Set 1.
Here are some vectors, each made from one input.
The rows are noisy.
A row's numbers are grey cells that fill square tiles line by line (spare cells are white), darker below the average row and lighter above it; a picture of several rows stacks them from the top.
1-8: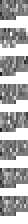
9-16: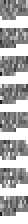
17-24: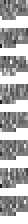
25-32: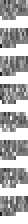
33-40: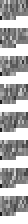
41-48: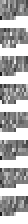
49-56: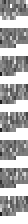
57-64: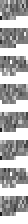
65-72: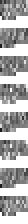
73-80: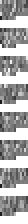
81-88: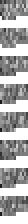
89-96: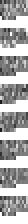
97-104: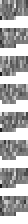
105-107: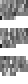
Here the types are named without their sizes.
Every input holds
either a point on a circle, or a label and a point on a line.
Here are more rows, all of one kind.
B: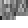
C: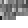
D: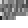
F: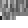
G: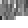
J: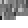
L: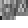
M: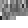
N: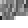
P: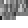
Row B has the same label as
D, L and M.
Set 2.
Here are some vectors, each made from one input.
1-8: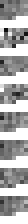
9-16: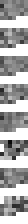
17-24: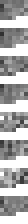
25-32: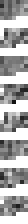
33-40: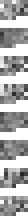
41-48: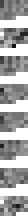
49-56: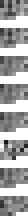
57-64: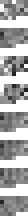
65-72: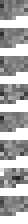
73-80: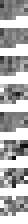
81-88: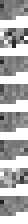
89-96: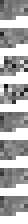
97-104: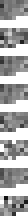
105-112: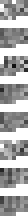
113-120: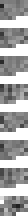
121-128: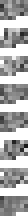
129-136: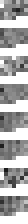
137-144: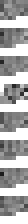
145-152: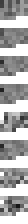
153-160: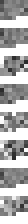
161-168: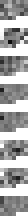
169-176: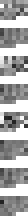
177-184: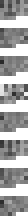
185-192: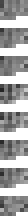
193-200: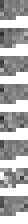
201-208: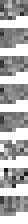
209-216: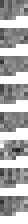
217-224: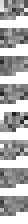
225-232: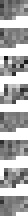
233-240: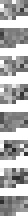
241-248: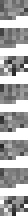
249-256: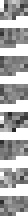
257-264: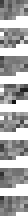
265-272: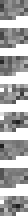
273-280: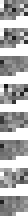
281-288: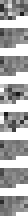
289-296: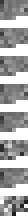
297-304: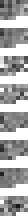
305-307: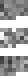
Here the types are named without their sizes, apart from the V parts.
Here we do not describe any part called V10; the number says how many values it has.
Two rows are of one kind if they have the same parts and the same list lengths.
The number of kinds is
2.
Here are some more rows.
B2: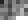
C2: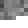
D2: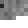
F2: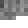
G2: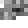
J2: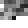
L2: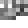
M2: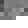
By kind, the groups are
B2, C2, D2, F2, M2
G2, J2, L2

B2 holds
a point on a line and a true/false value.
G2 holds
a value of V10.
